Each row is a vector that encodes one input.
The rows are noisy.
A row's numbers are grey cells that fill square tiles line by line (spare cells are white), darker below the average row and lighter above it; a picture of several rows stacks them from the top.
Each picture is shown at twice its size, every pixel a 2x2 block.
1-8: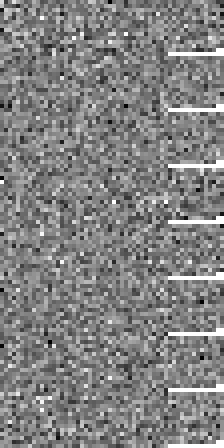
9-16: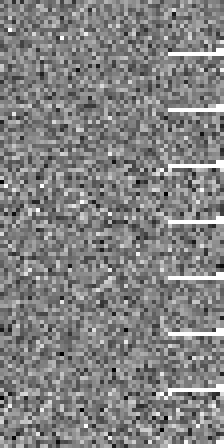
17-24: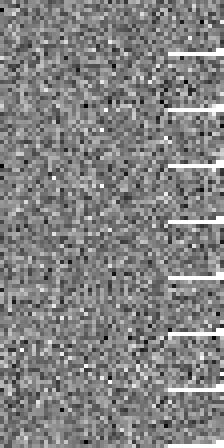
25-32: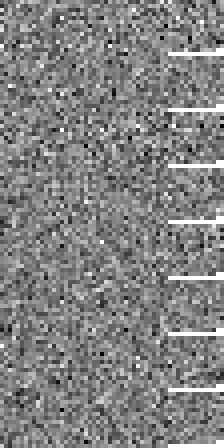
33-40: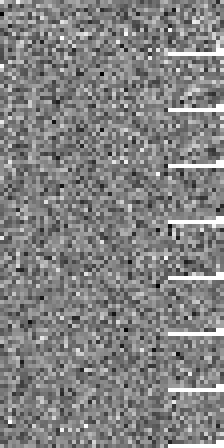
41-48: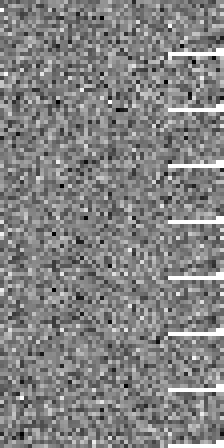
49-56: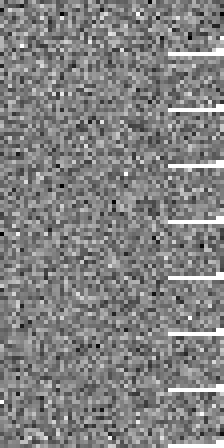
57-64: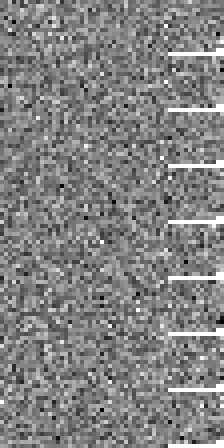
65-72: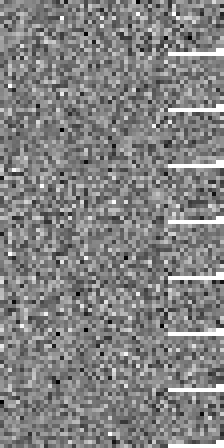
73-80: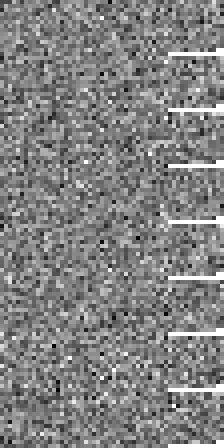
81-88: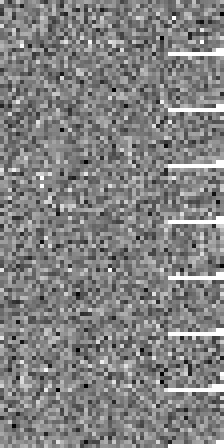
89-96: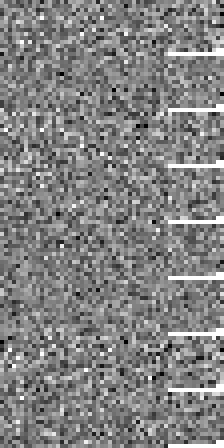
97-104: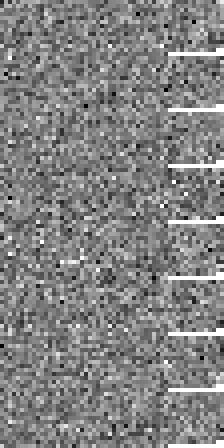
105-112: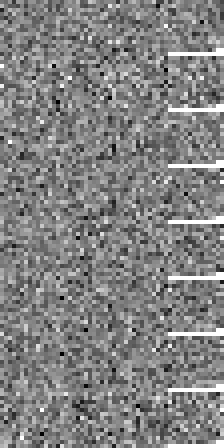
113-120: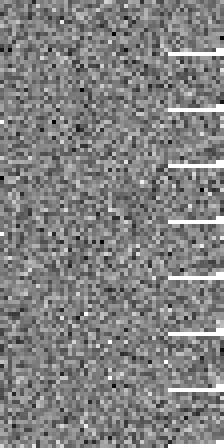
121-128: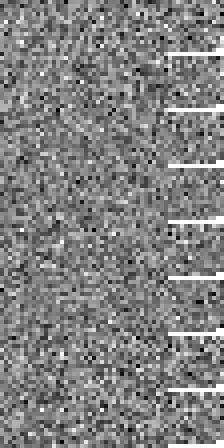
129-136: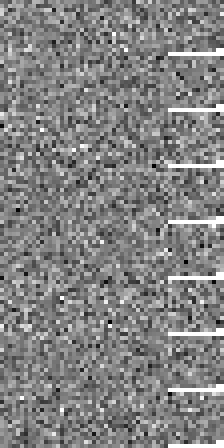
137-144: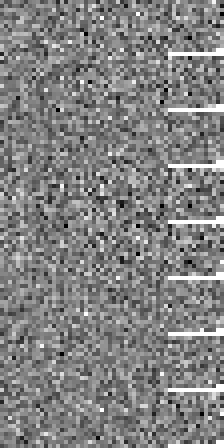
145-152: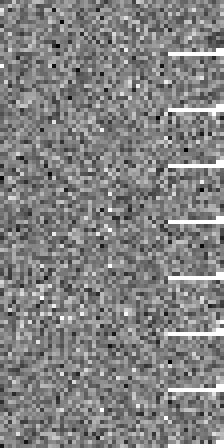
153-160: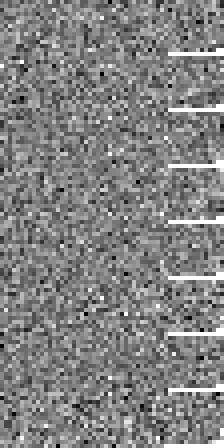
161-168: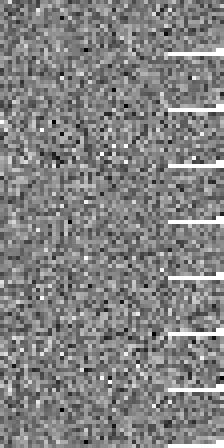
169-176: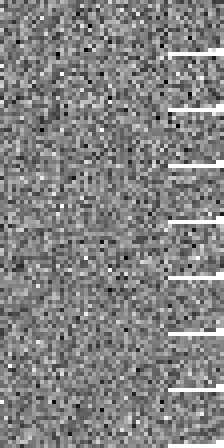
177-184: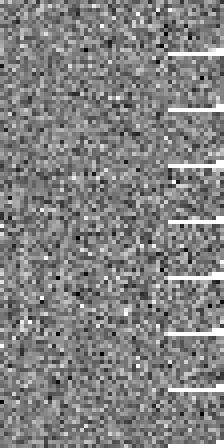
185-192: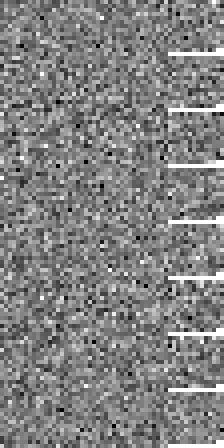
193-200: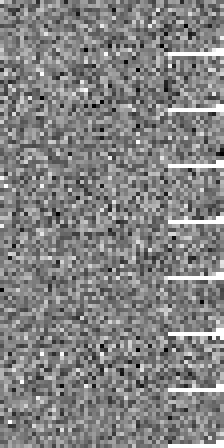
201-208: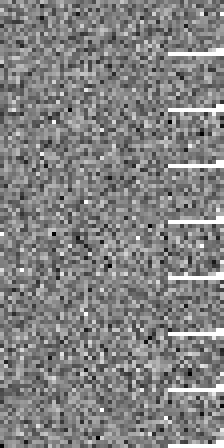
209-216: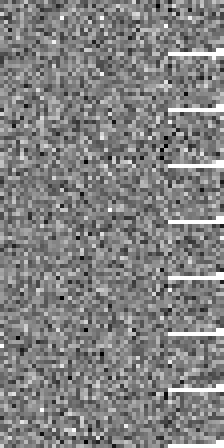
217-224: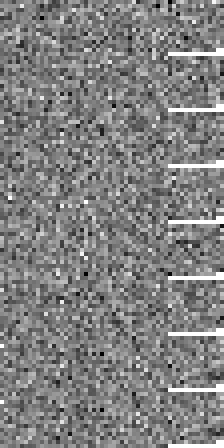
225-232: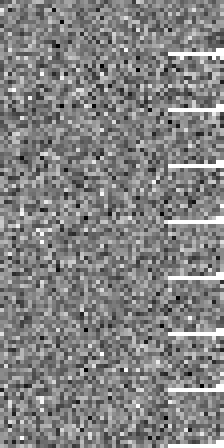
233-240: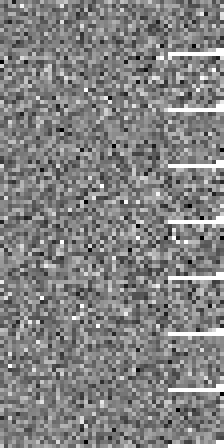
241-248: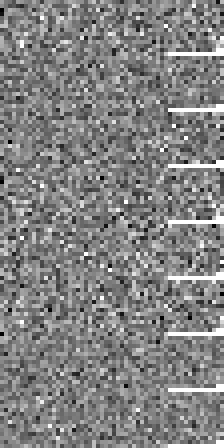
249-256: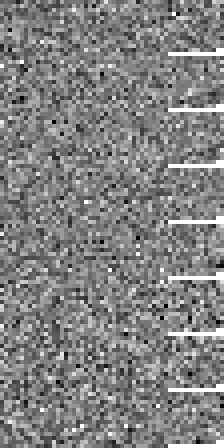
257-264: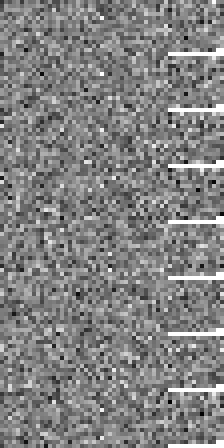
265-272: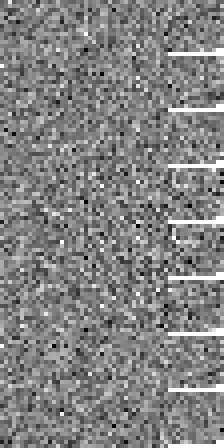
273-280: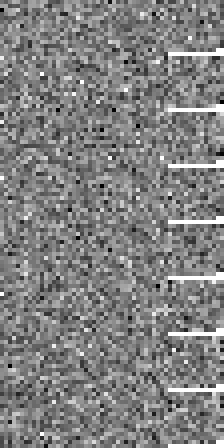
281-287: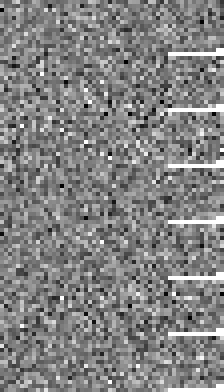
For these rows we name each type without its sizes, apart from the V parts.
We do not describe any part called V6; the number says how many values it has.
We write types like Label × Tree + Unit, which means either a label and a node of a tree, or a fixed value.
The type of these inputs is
(Circle + List(V6)) × Line × Tree.
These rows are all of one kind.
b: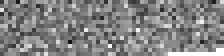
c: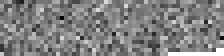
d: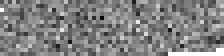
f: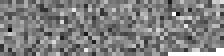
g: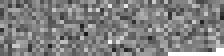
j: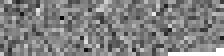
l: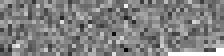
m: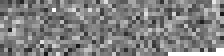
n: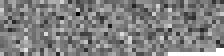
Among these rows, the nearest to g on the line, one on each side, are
l and m.
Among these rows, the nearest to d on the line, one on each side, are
b and n.
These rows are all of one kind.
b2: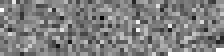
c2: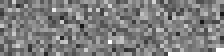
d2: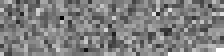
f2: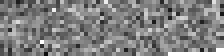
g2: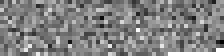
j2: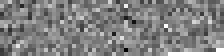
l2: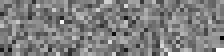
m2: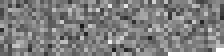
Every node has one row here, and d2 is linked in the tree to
m2.
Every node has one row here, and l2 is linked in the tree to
c2 and f2.
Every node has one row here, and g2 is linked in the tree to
b2.
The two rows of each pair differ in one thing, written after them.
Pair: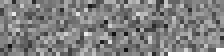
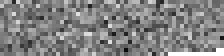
the value of V6 in item 1 of the list
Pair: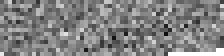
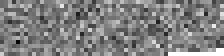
the place on the line
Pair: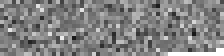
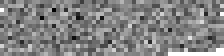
the place on the line
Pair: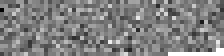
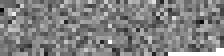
the node of the tree
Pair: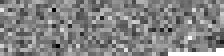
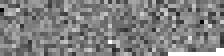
the place on the line
